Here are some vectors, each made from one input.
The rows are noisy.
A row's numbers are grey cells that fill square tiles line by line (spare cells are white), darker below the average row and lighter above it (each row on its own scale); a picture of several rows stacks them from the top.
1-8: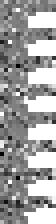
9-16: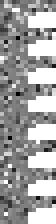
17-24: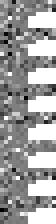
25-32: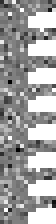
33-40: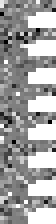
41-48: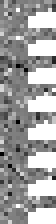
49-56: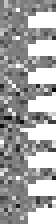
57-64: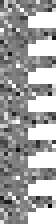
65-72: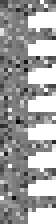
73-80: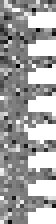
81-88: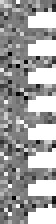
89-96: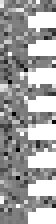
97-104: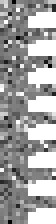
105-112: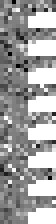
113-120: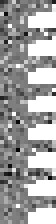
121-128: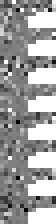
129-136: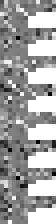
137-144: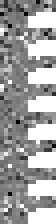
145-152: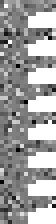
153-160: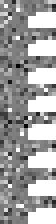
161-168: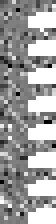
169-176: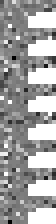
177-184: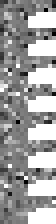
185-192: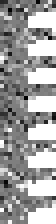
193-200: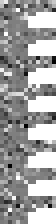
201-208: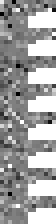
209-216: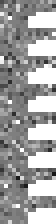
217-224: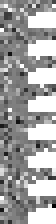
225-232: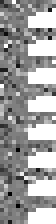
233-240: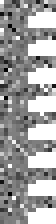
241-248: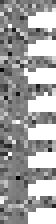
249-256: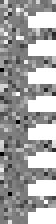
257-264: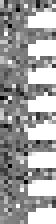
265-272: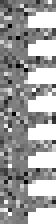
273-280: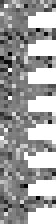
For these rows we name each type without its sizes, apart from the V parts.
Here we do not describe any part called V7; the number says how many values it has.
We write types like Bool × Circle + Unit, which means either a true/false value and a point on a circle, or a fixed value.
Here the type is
(Bool × Bool × Bool × Bool + V7) × Circle × Label.
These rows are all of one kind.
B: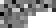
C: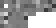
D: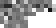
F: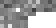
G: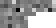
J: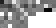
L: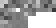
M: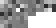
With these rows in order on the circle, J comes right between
D and F.
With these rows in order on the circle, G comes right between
B and D.
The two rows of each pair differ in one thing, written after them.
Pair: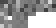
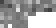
one of the four true/false values
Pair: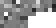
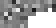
one of the four true/false values
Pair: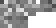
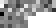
the place on the circle
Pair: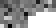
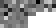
the label
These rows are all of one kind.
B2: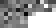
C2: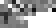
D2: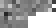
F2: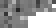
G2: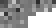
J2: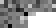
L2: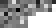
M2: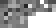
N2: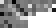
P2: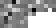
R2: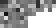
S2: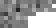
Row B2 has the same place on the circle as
G2, L2, M2 and R2.
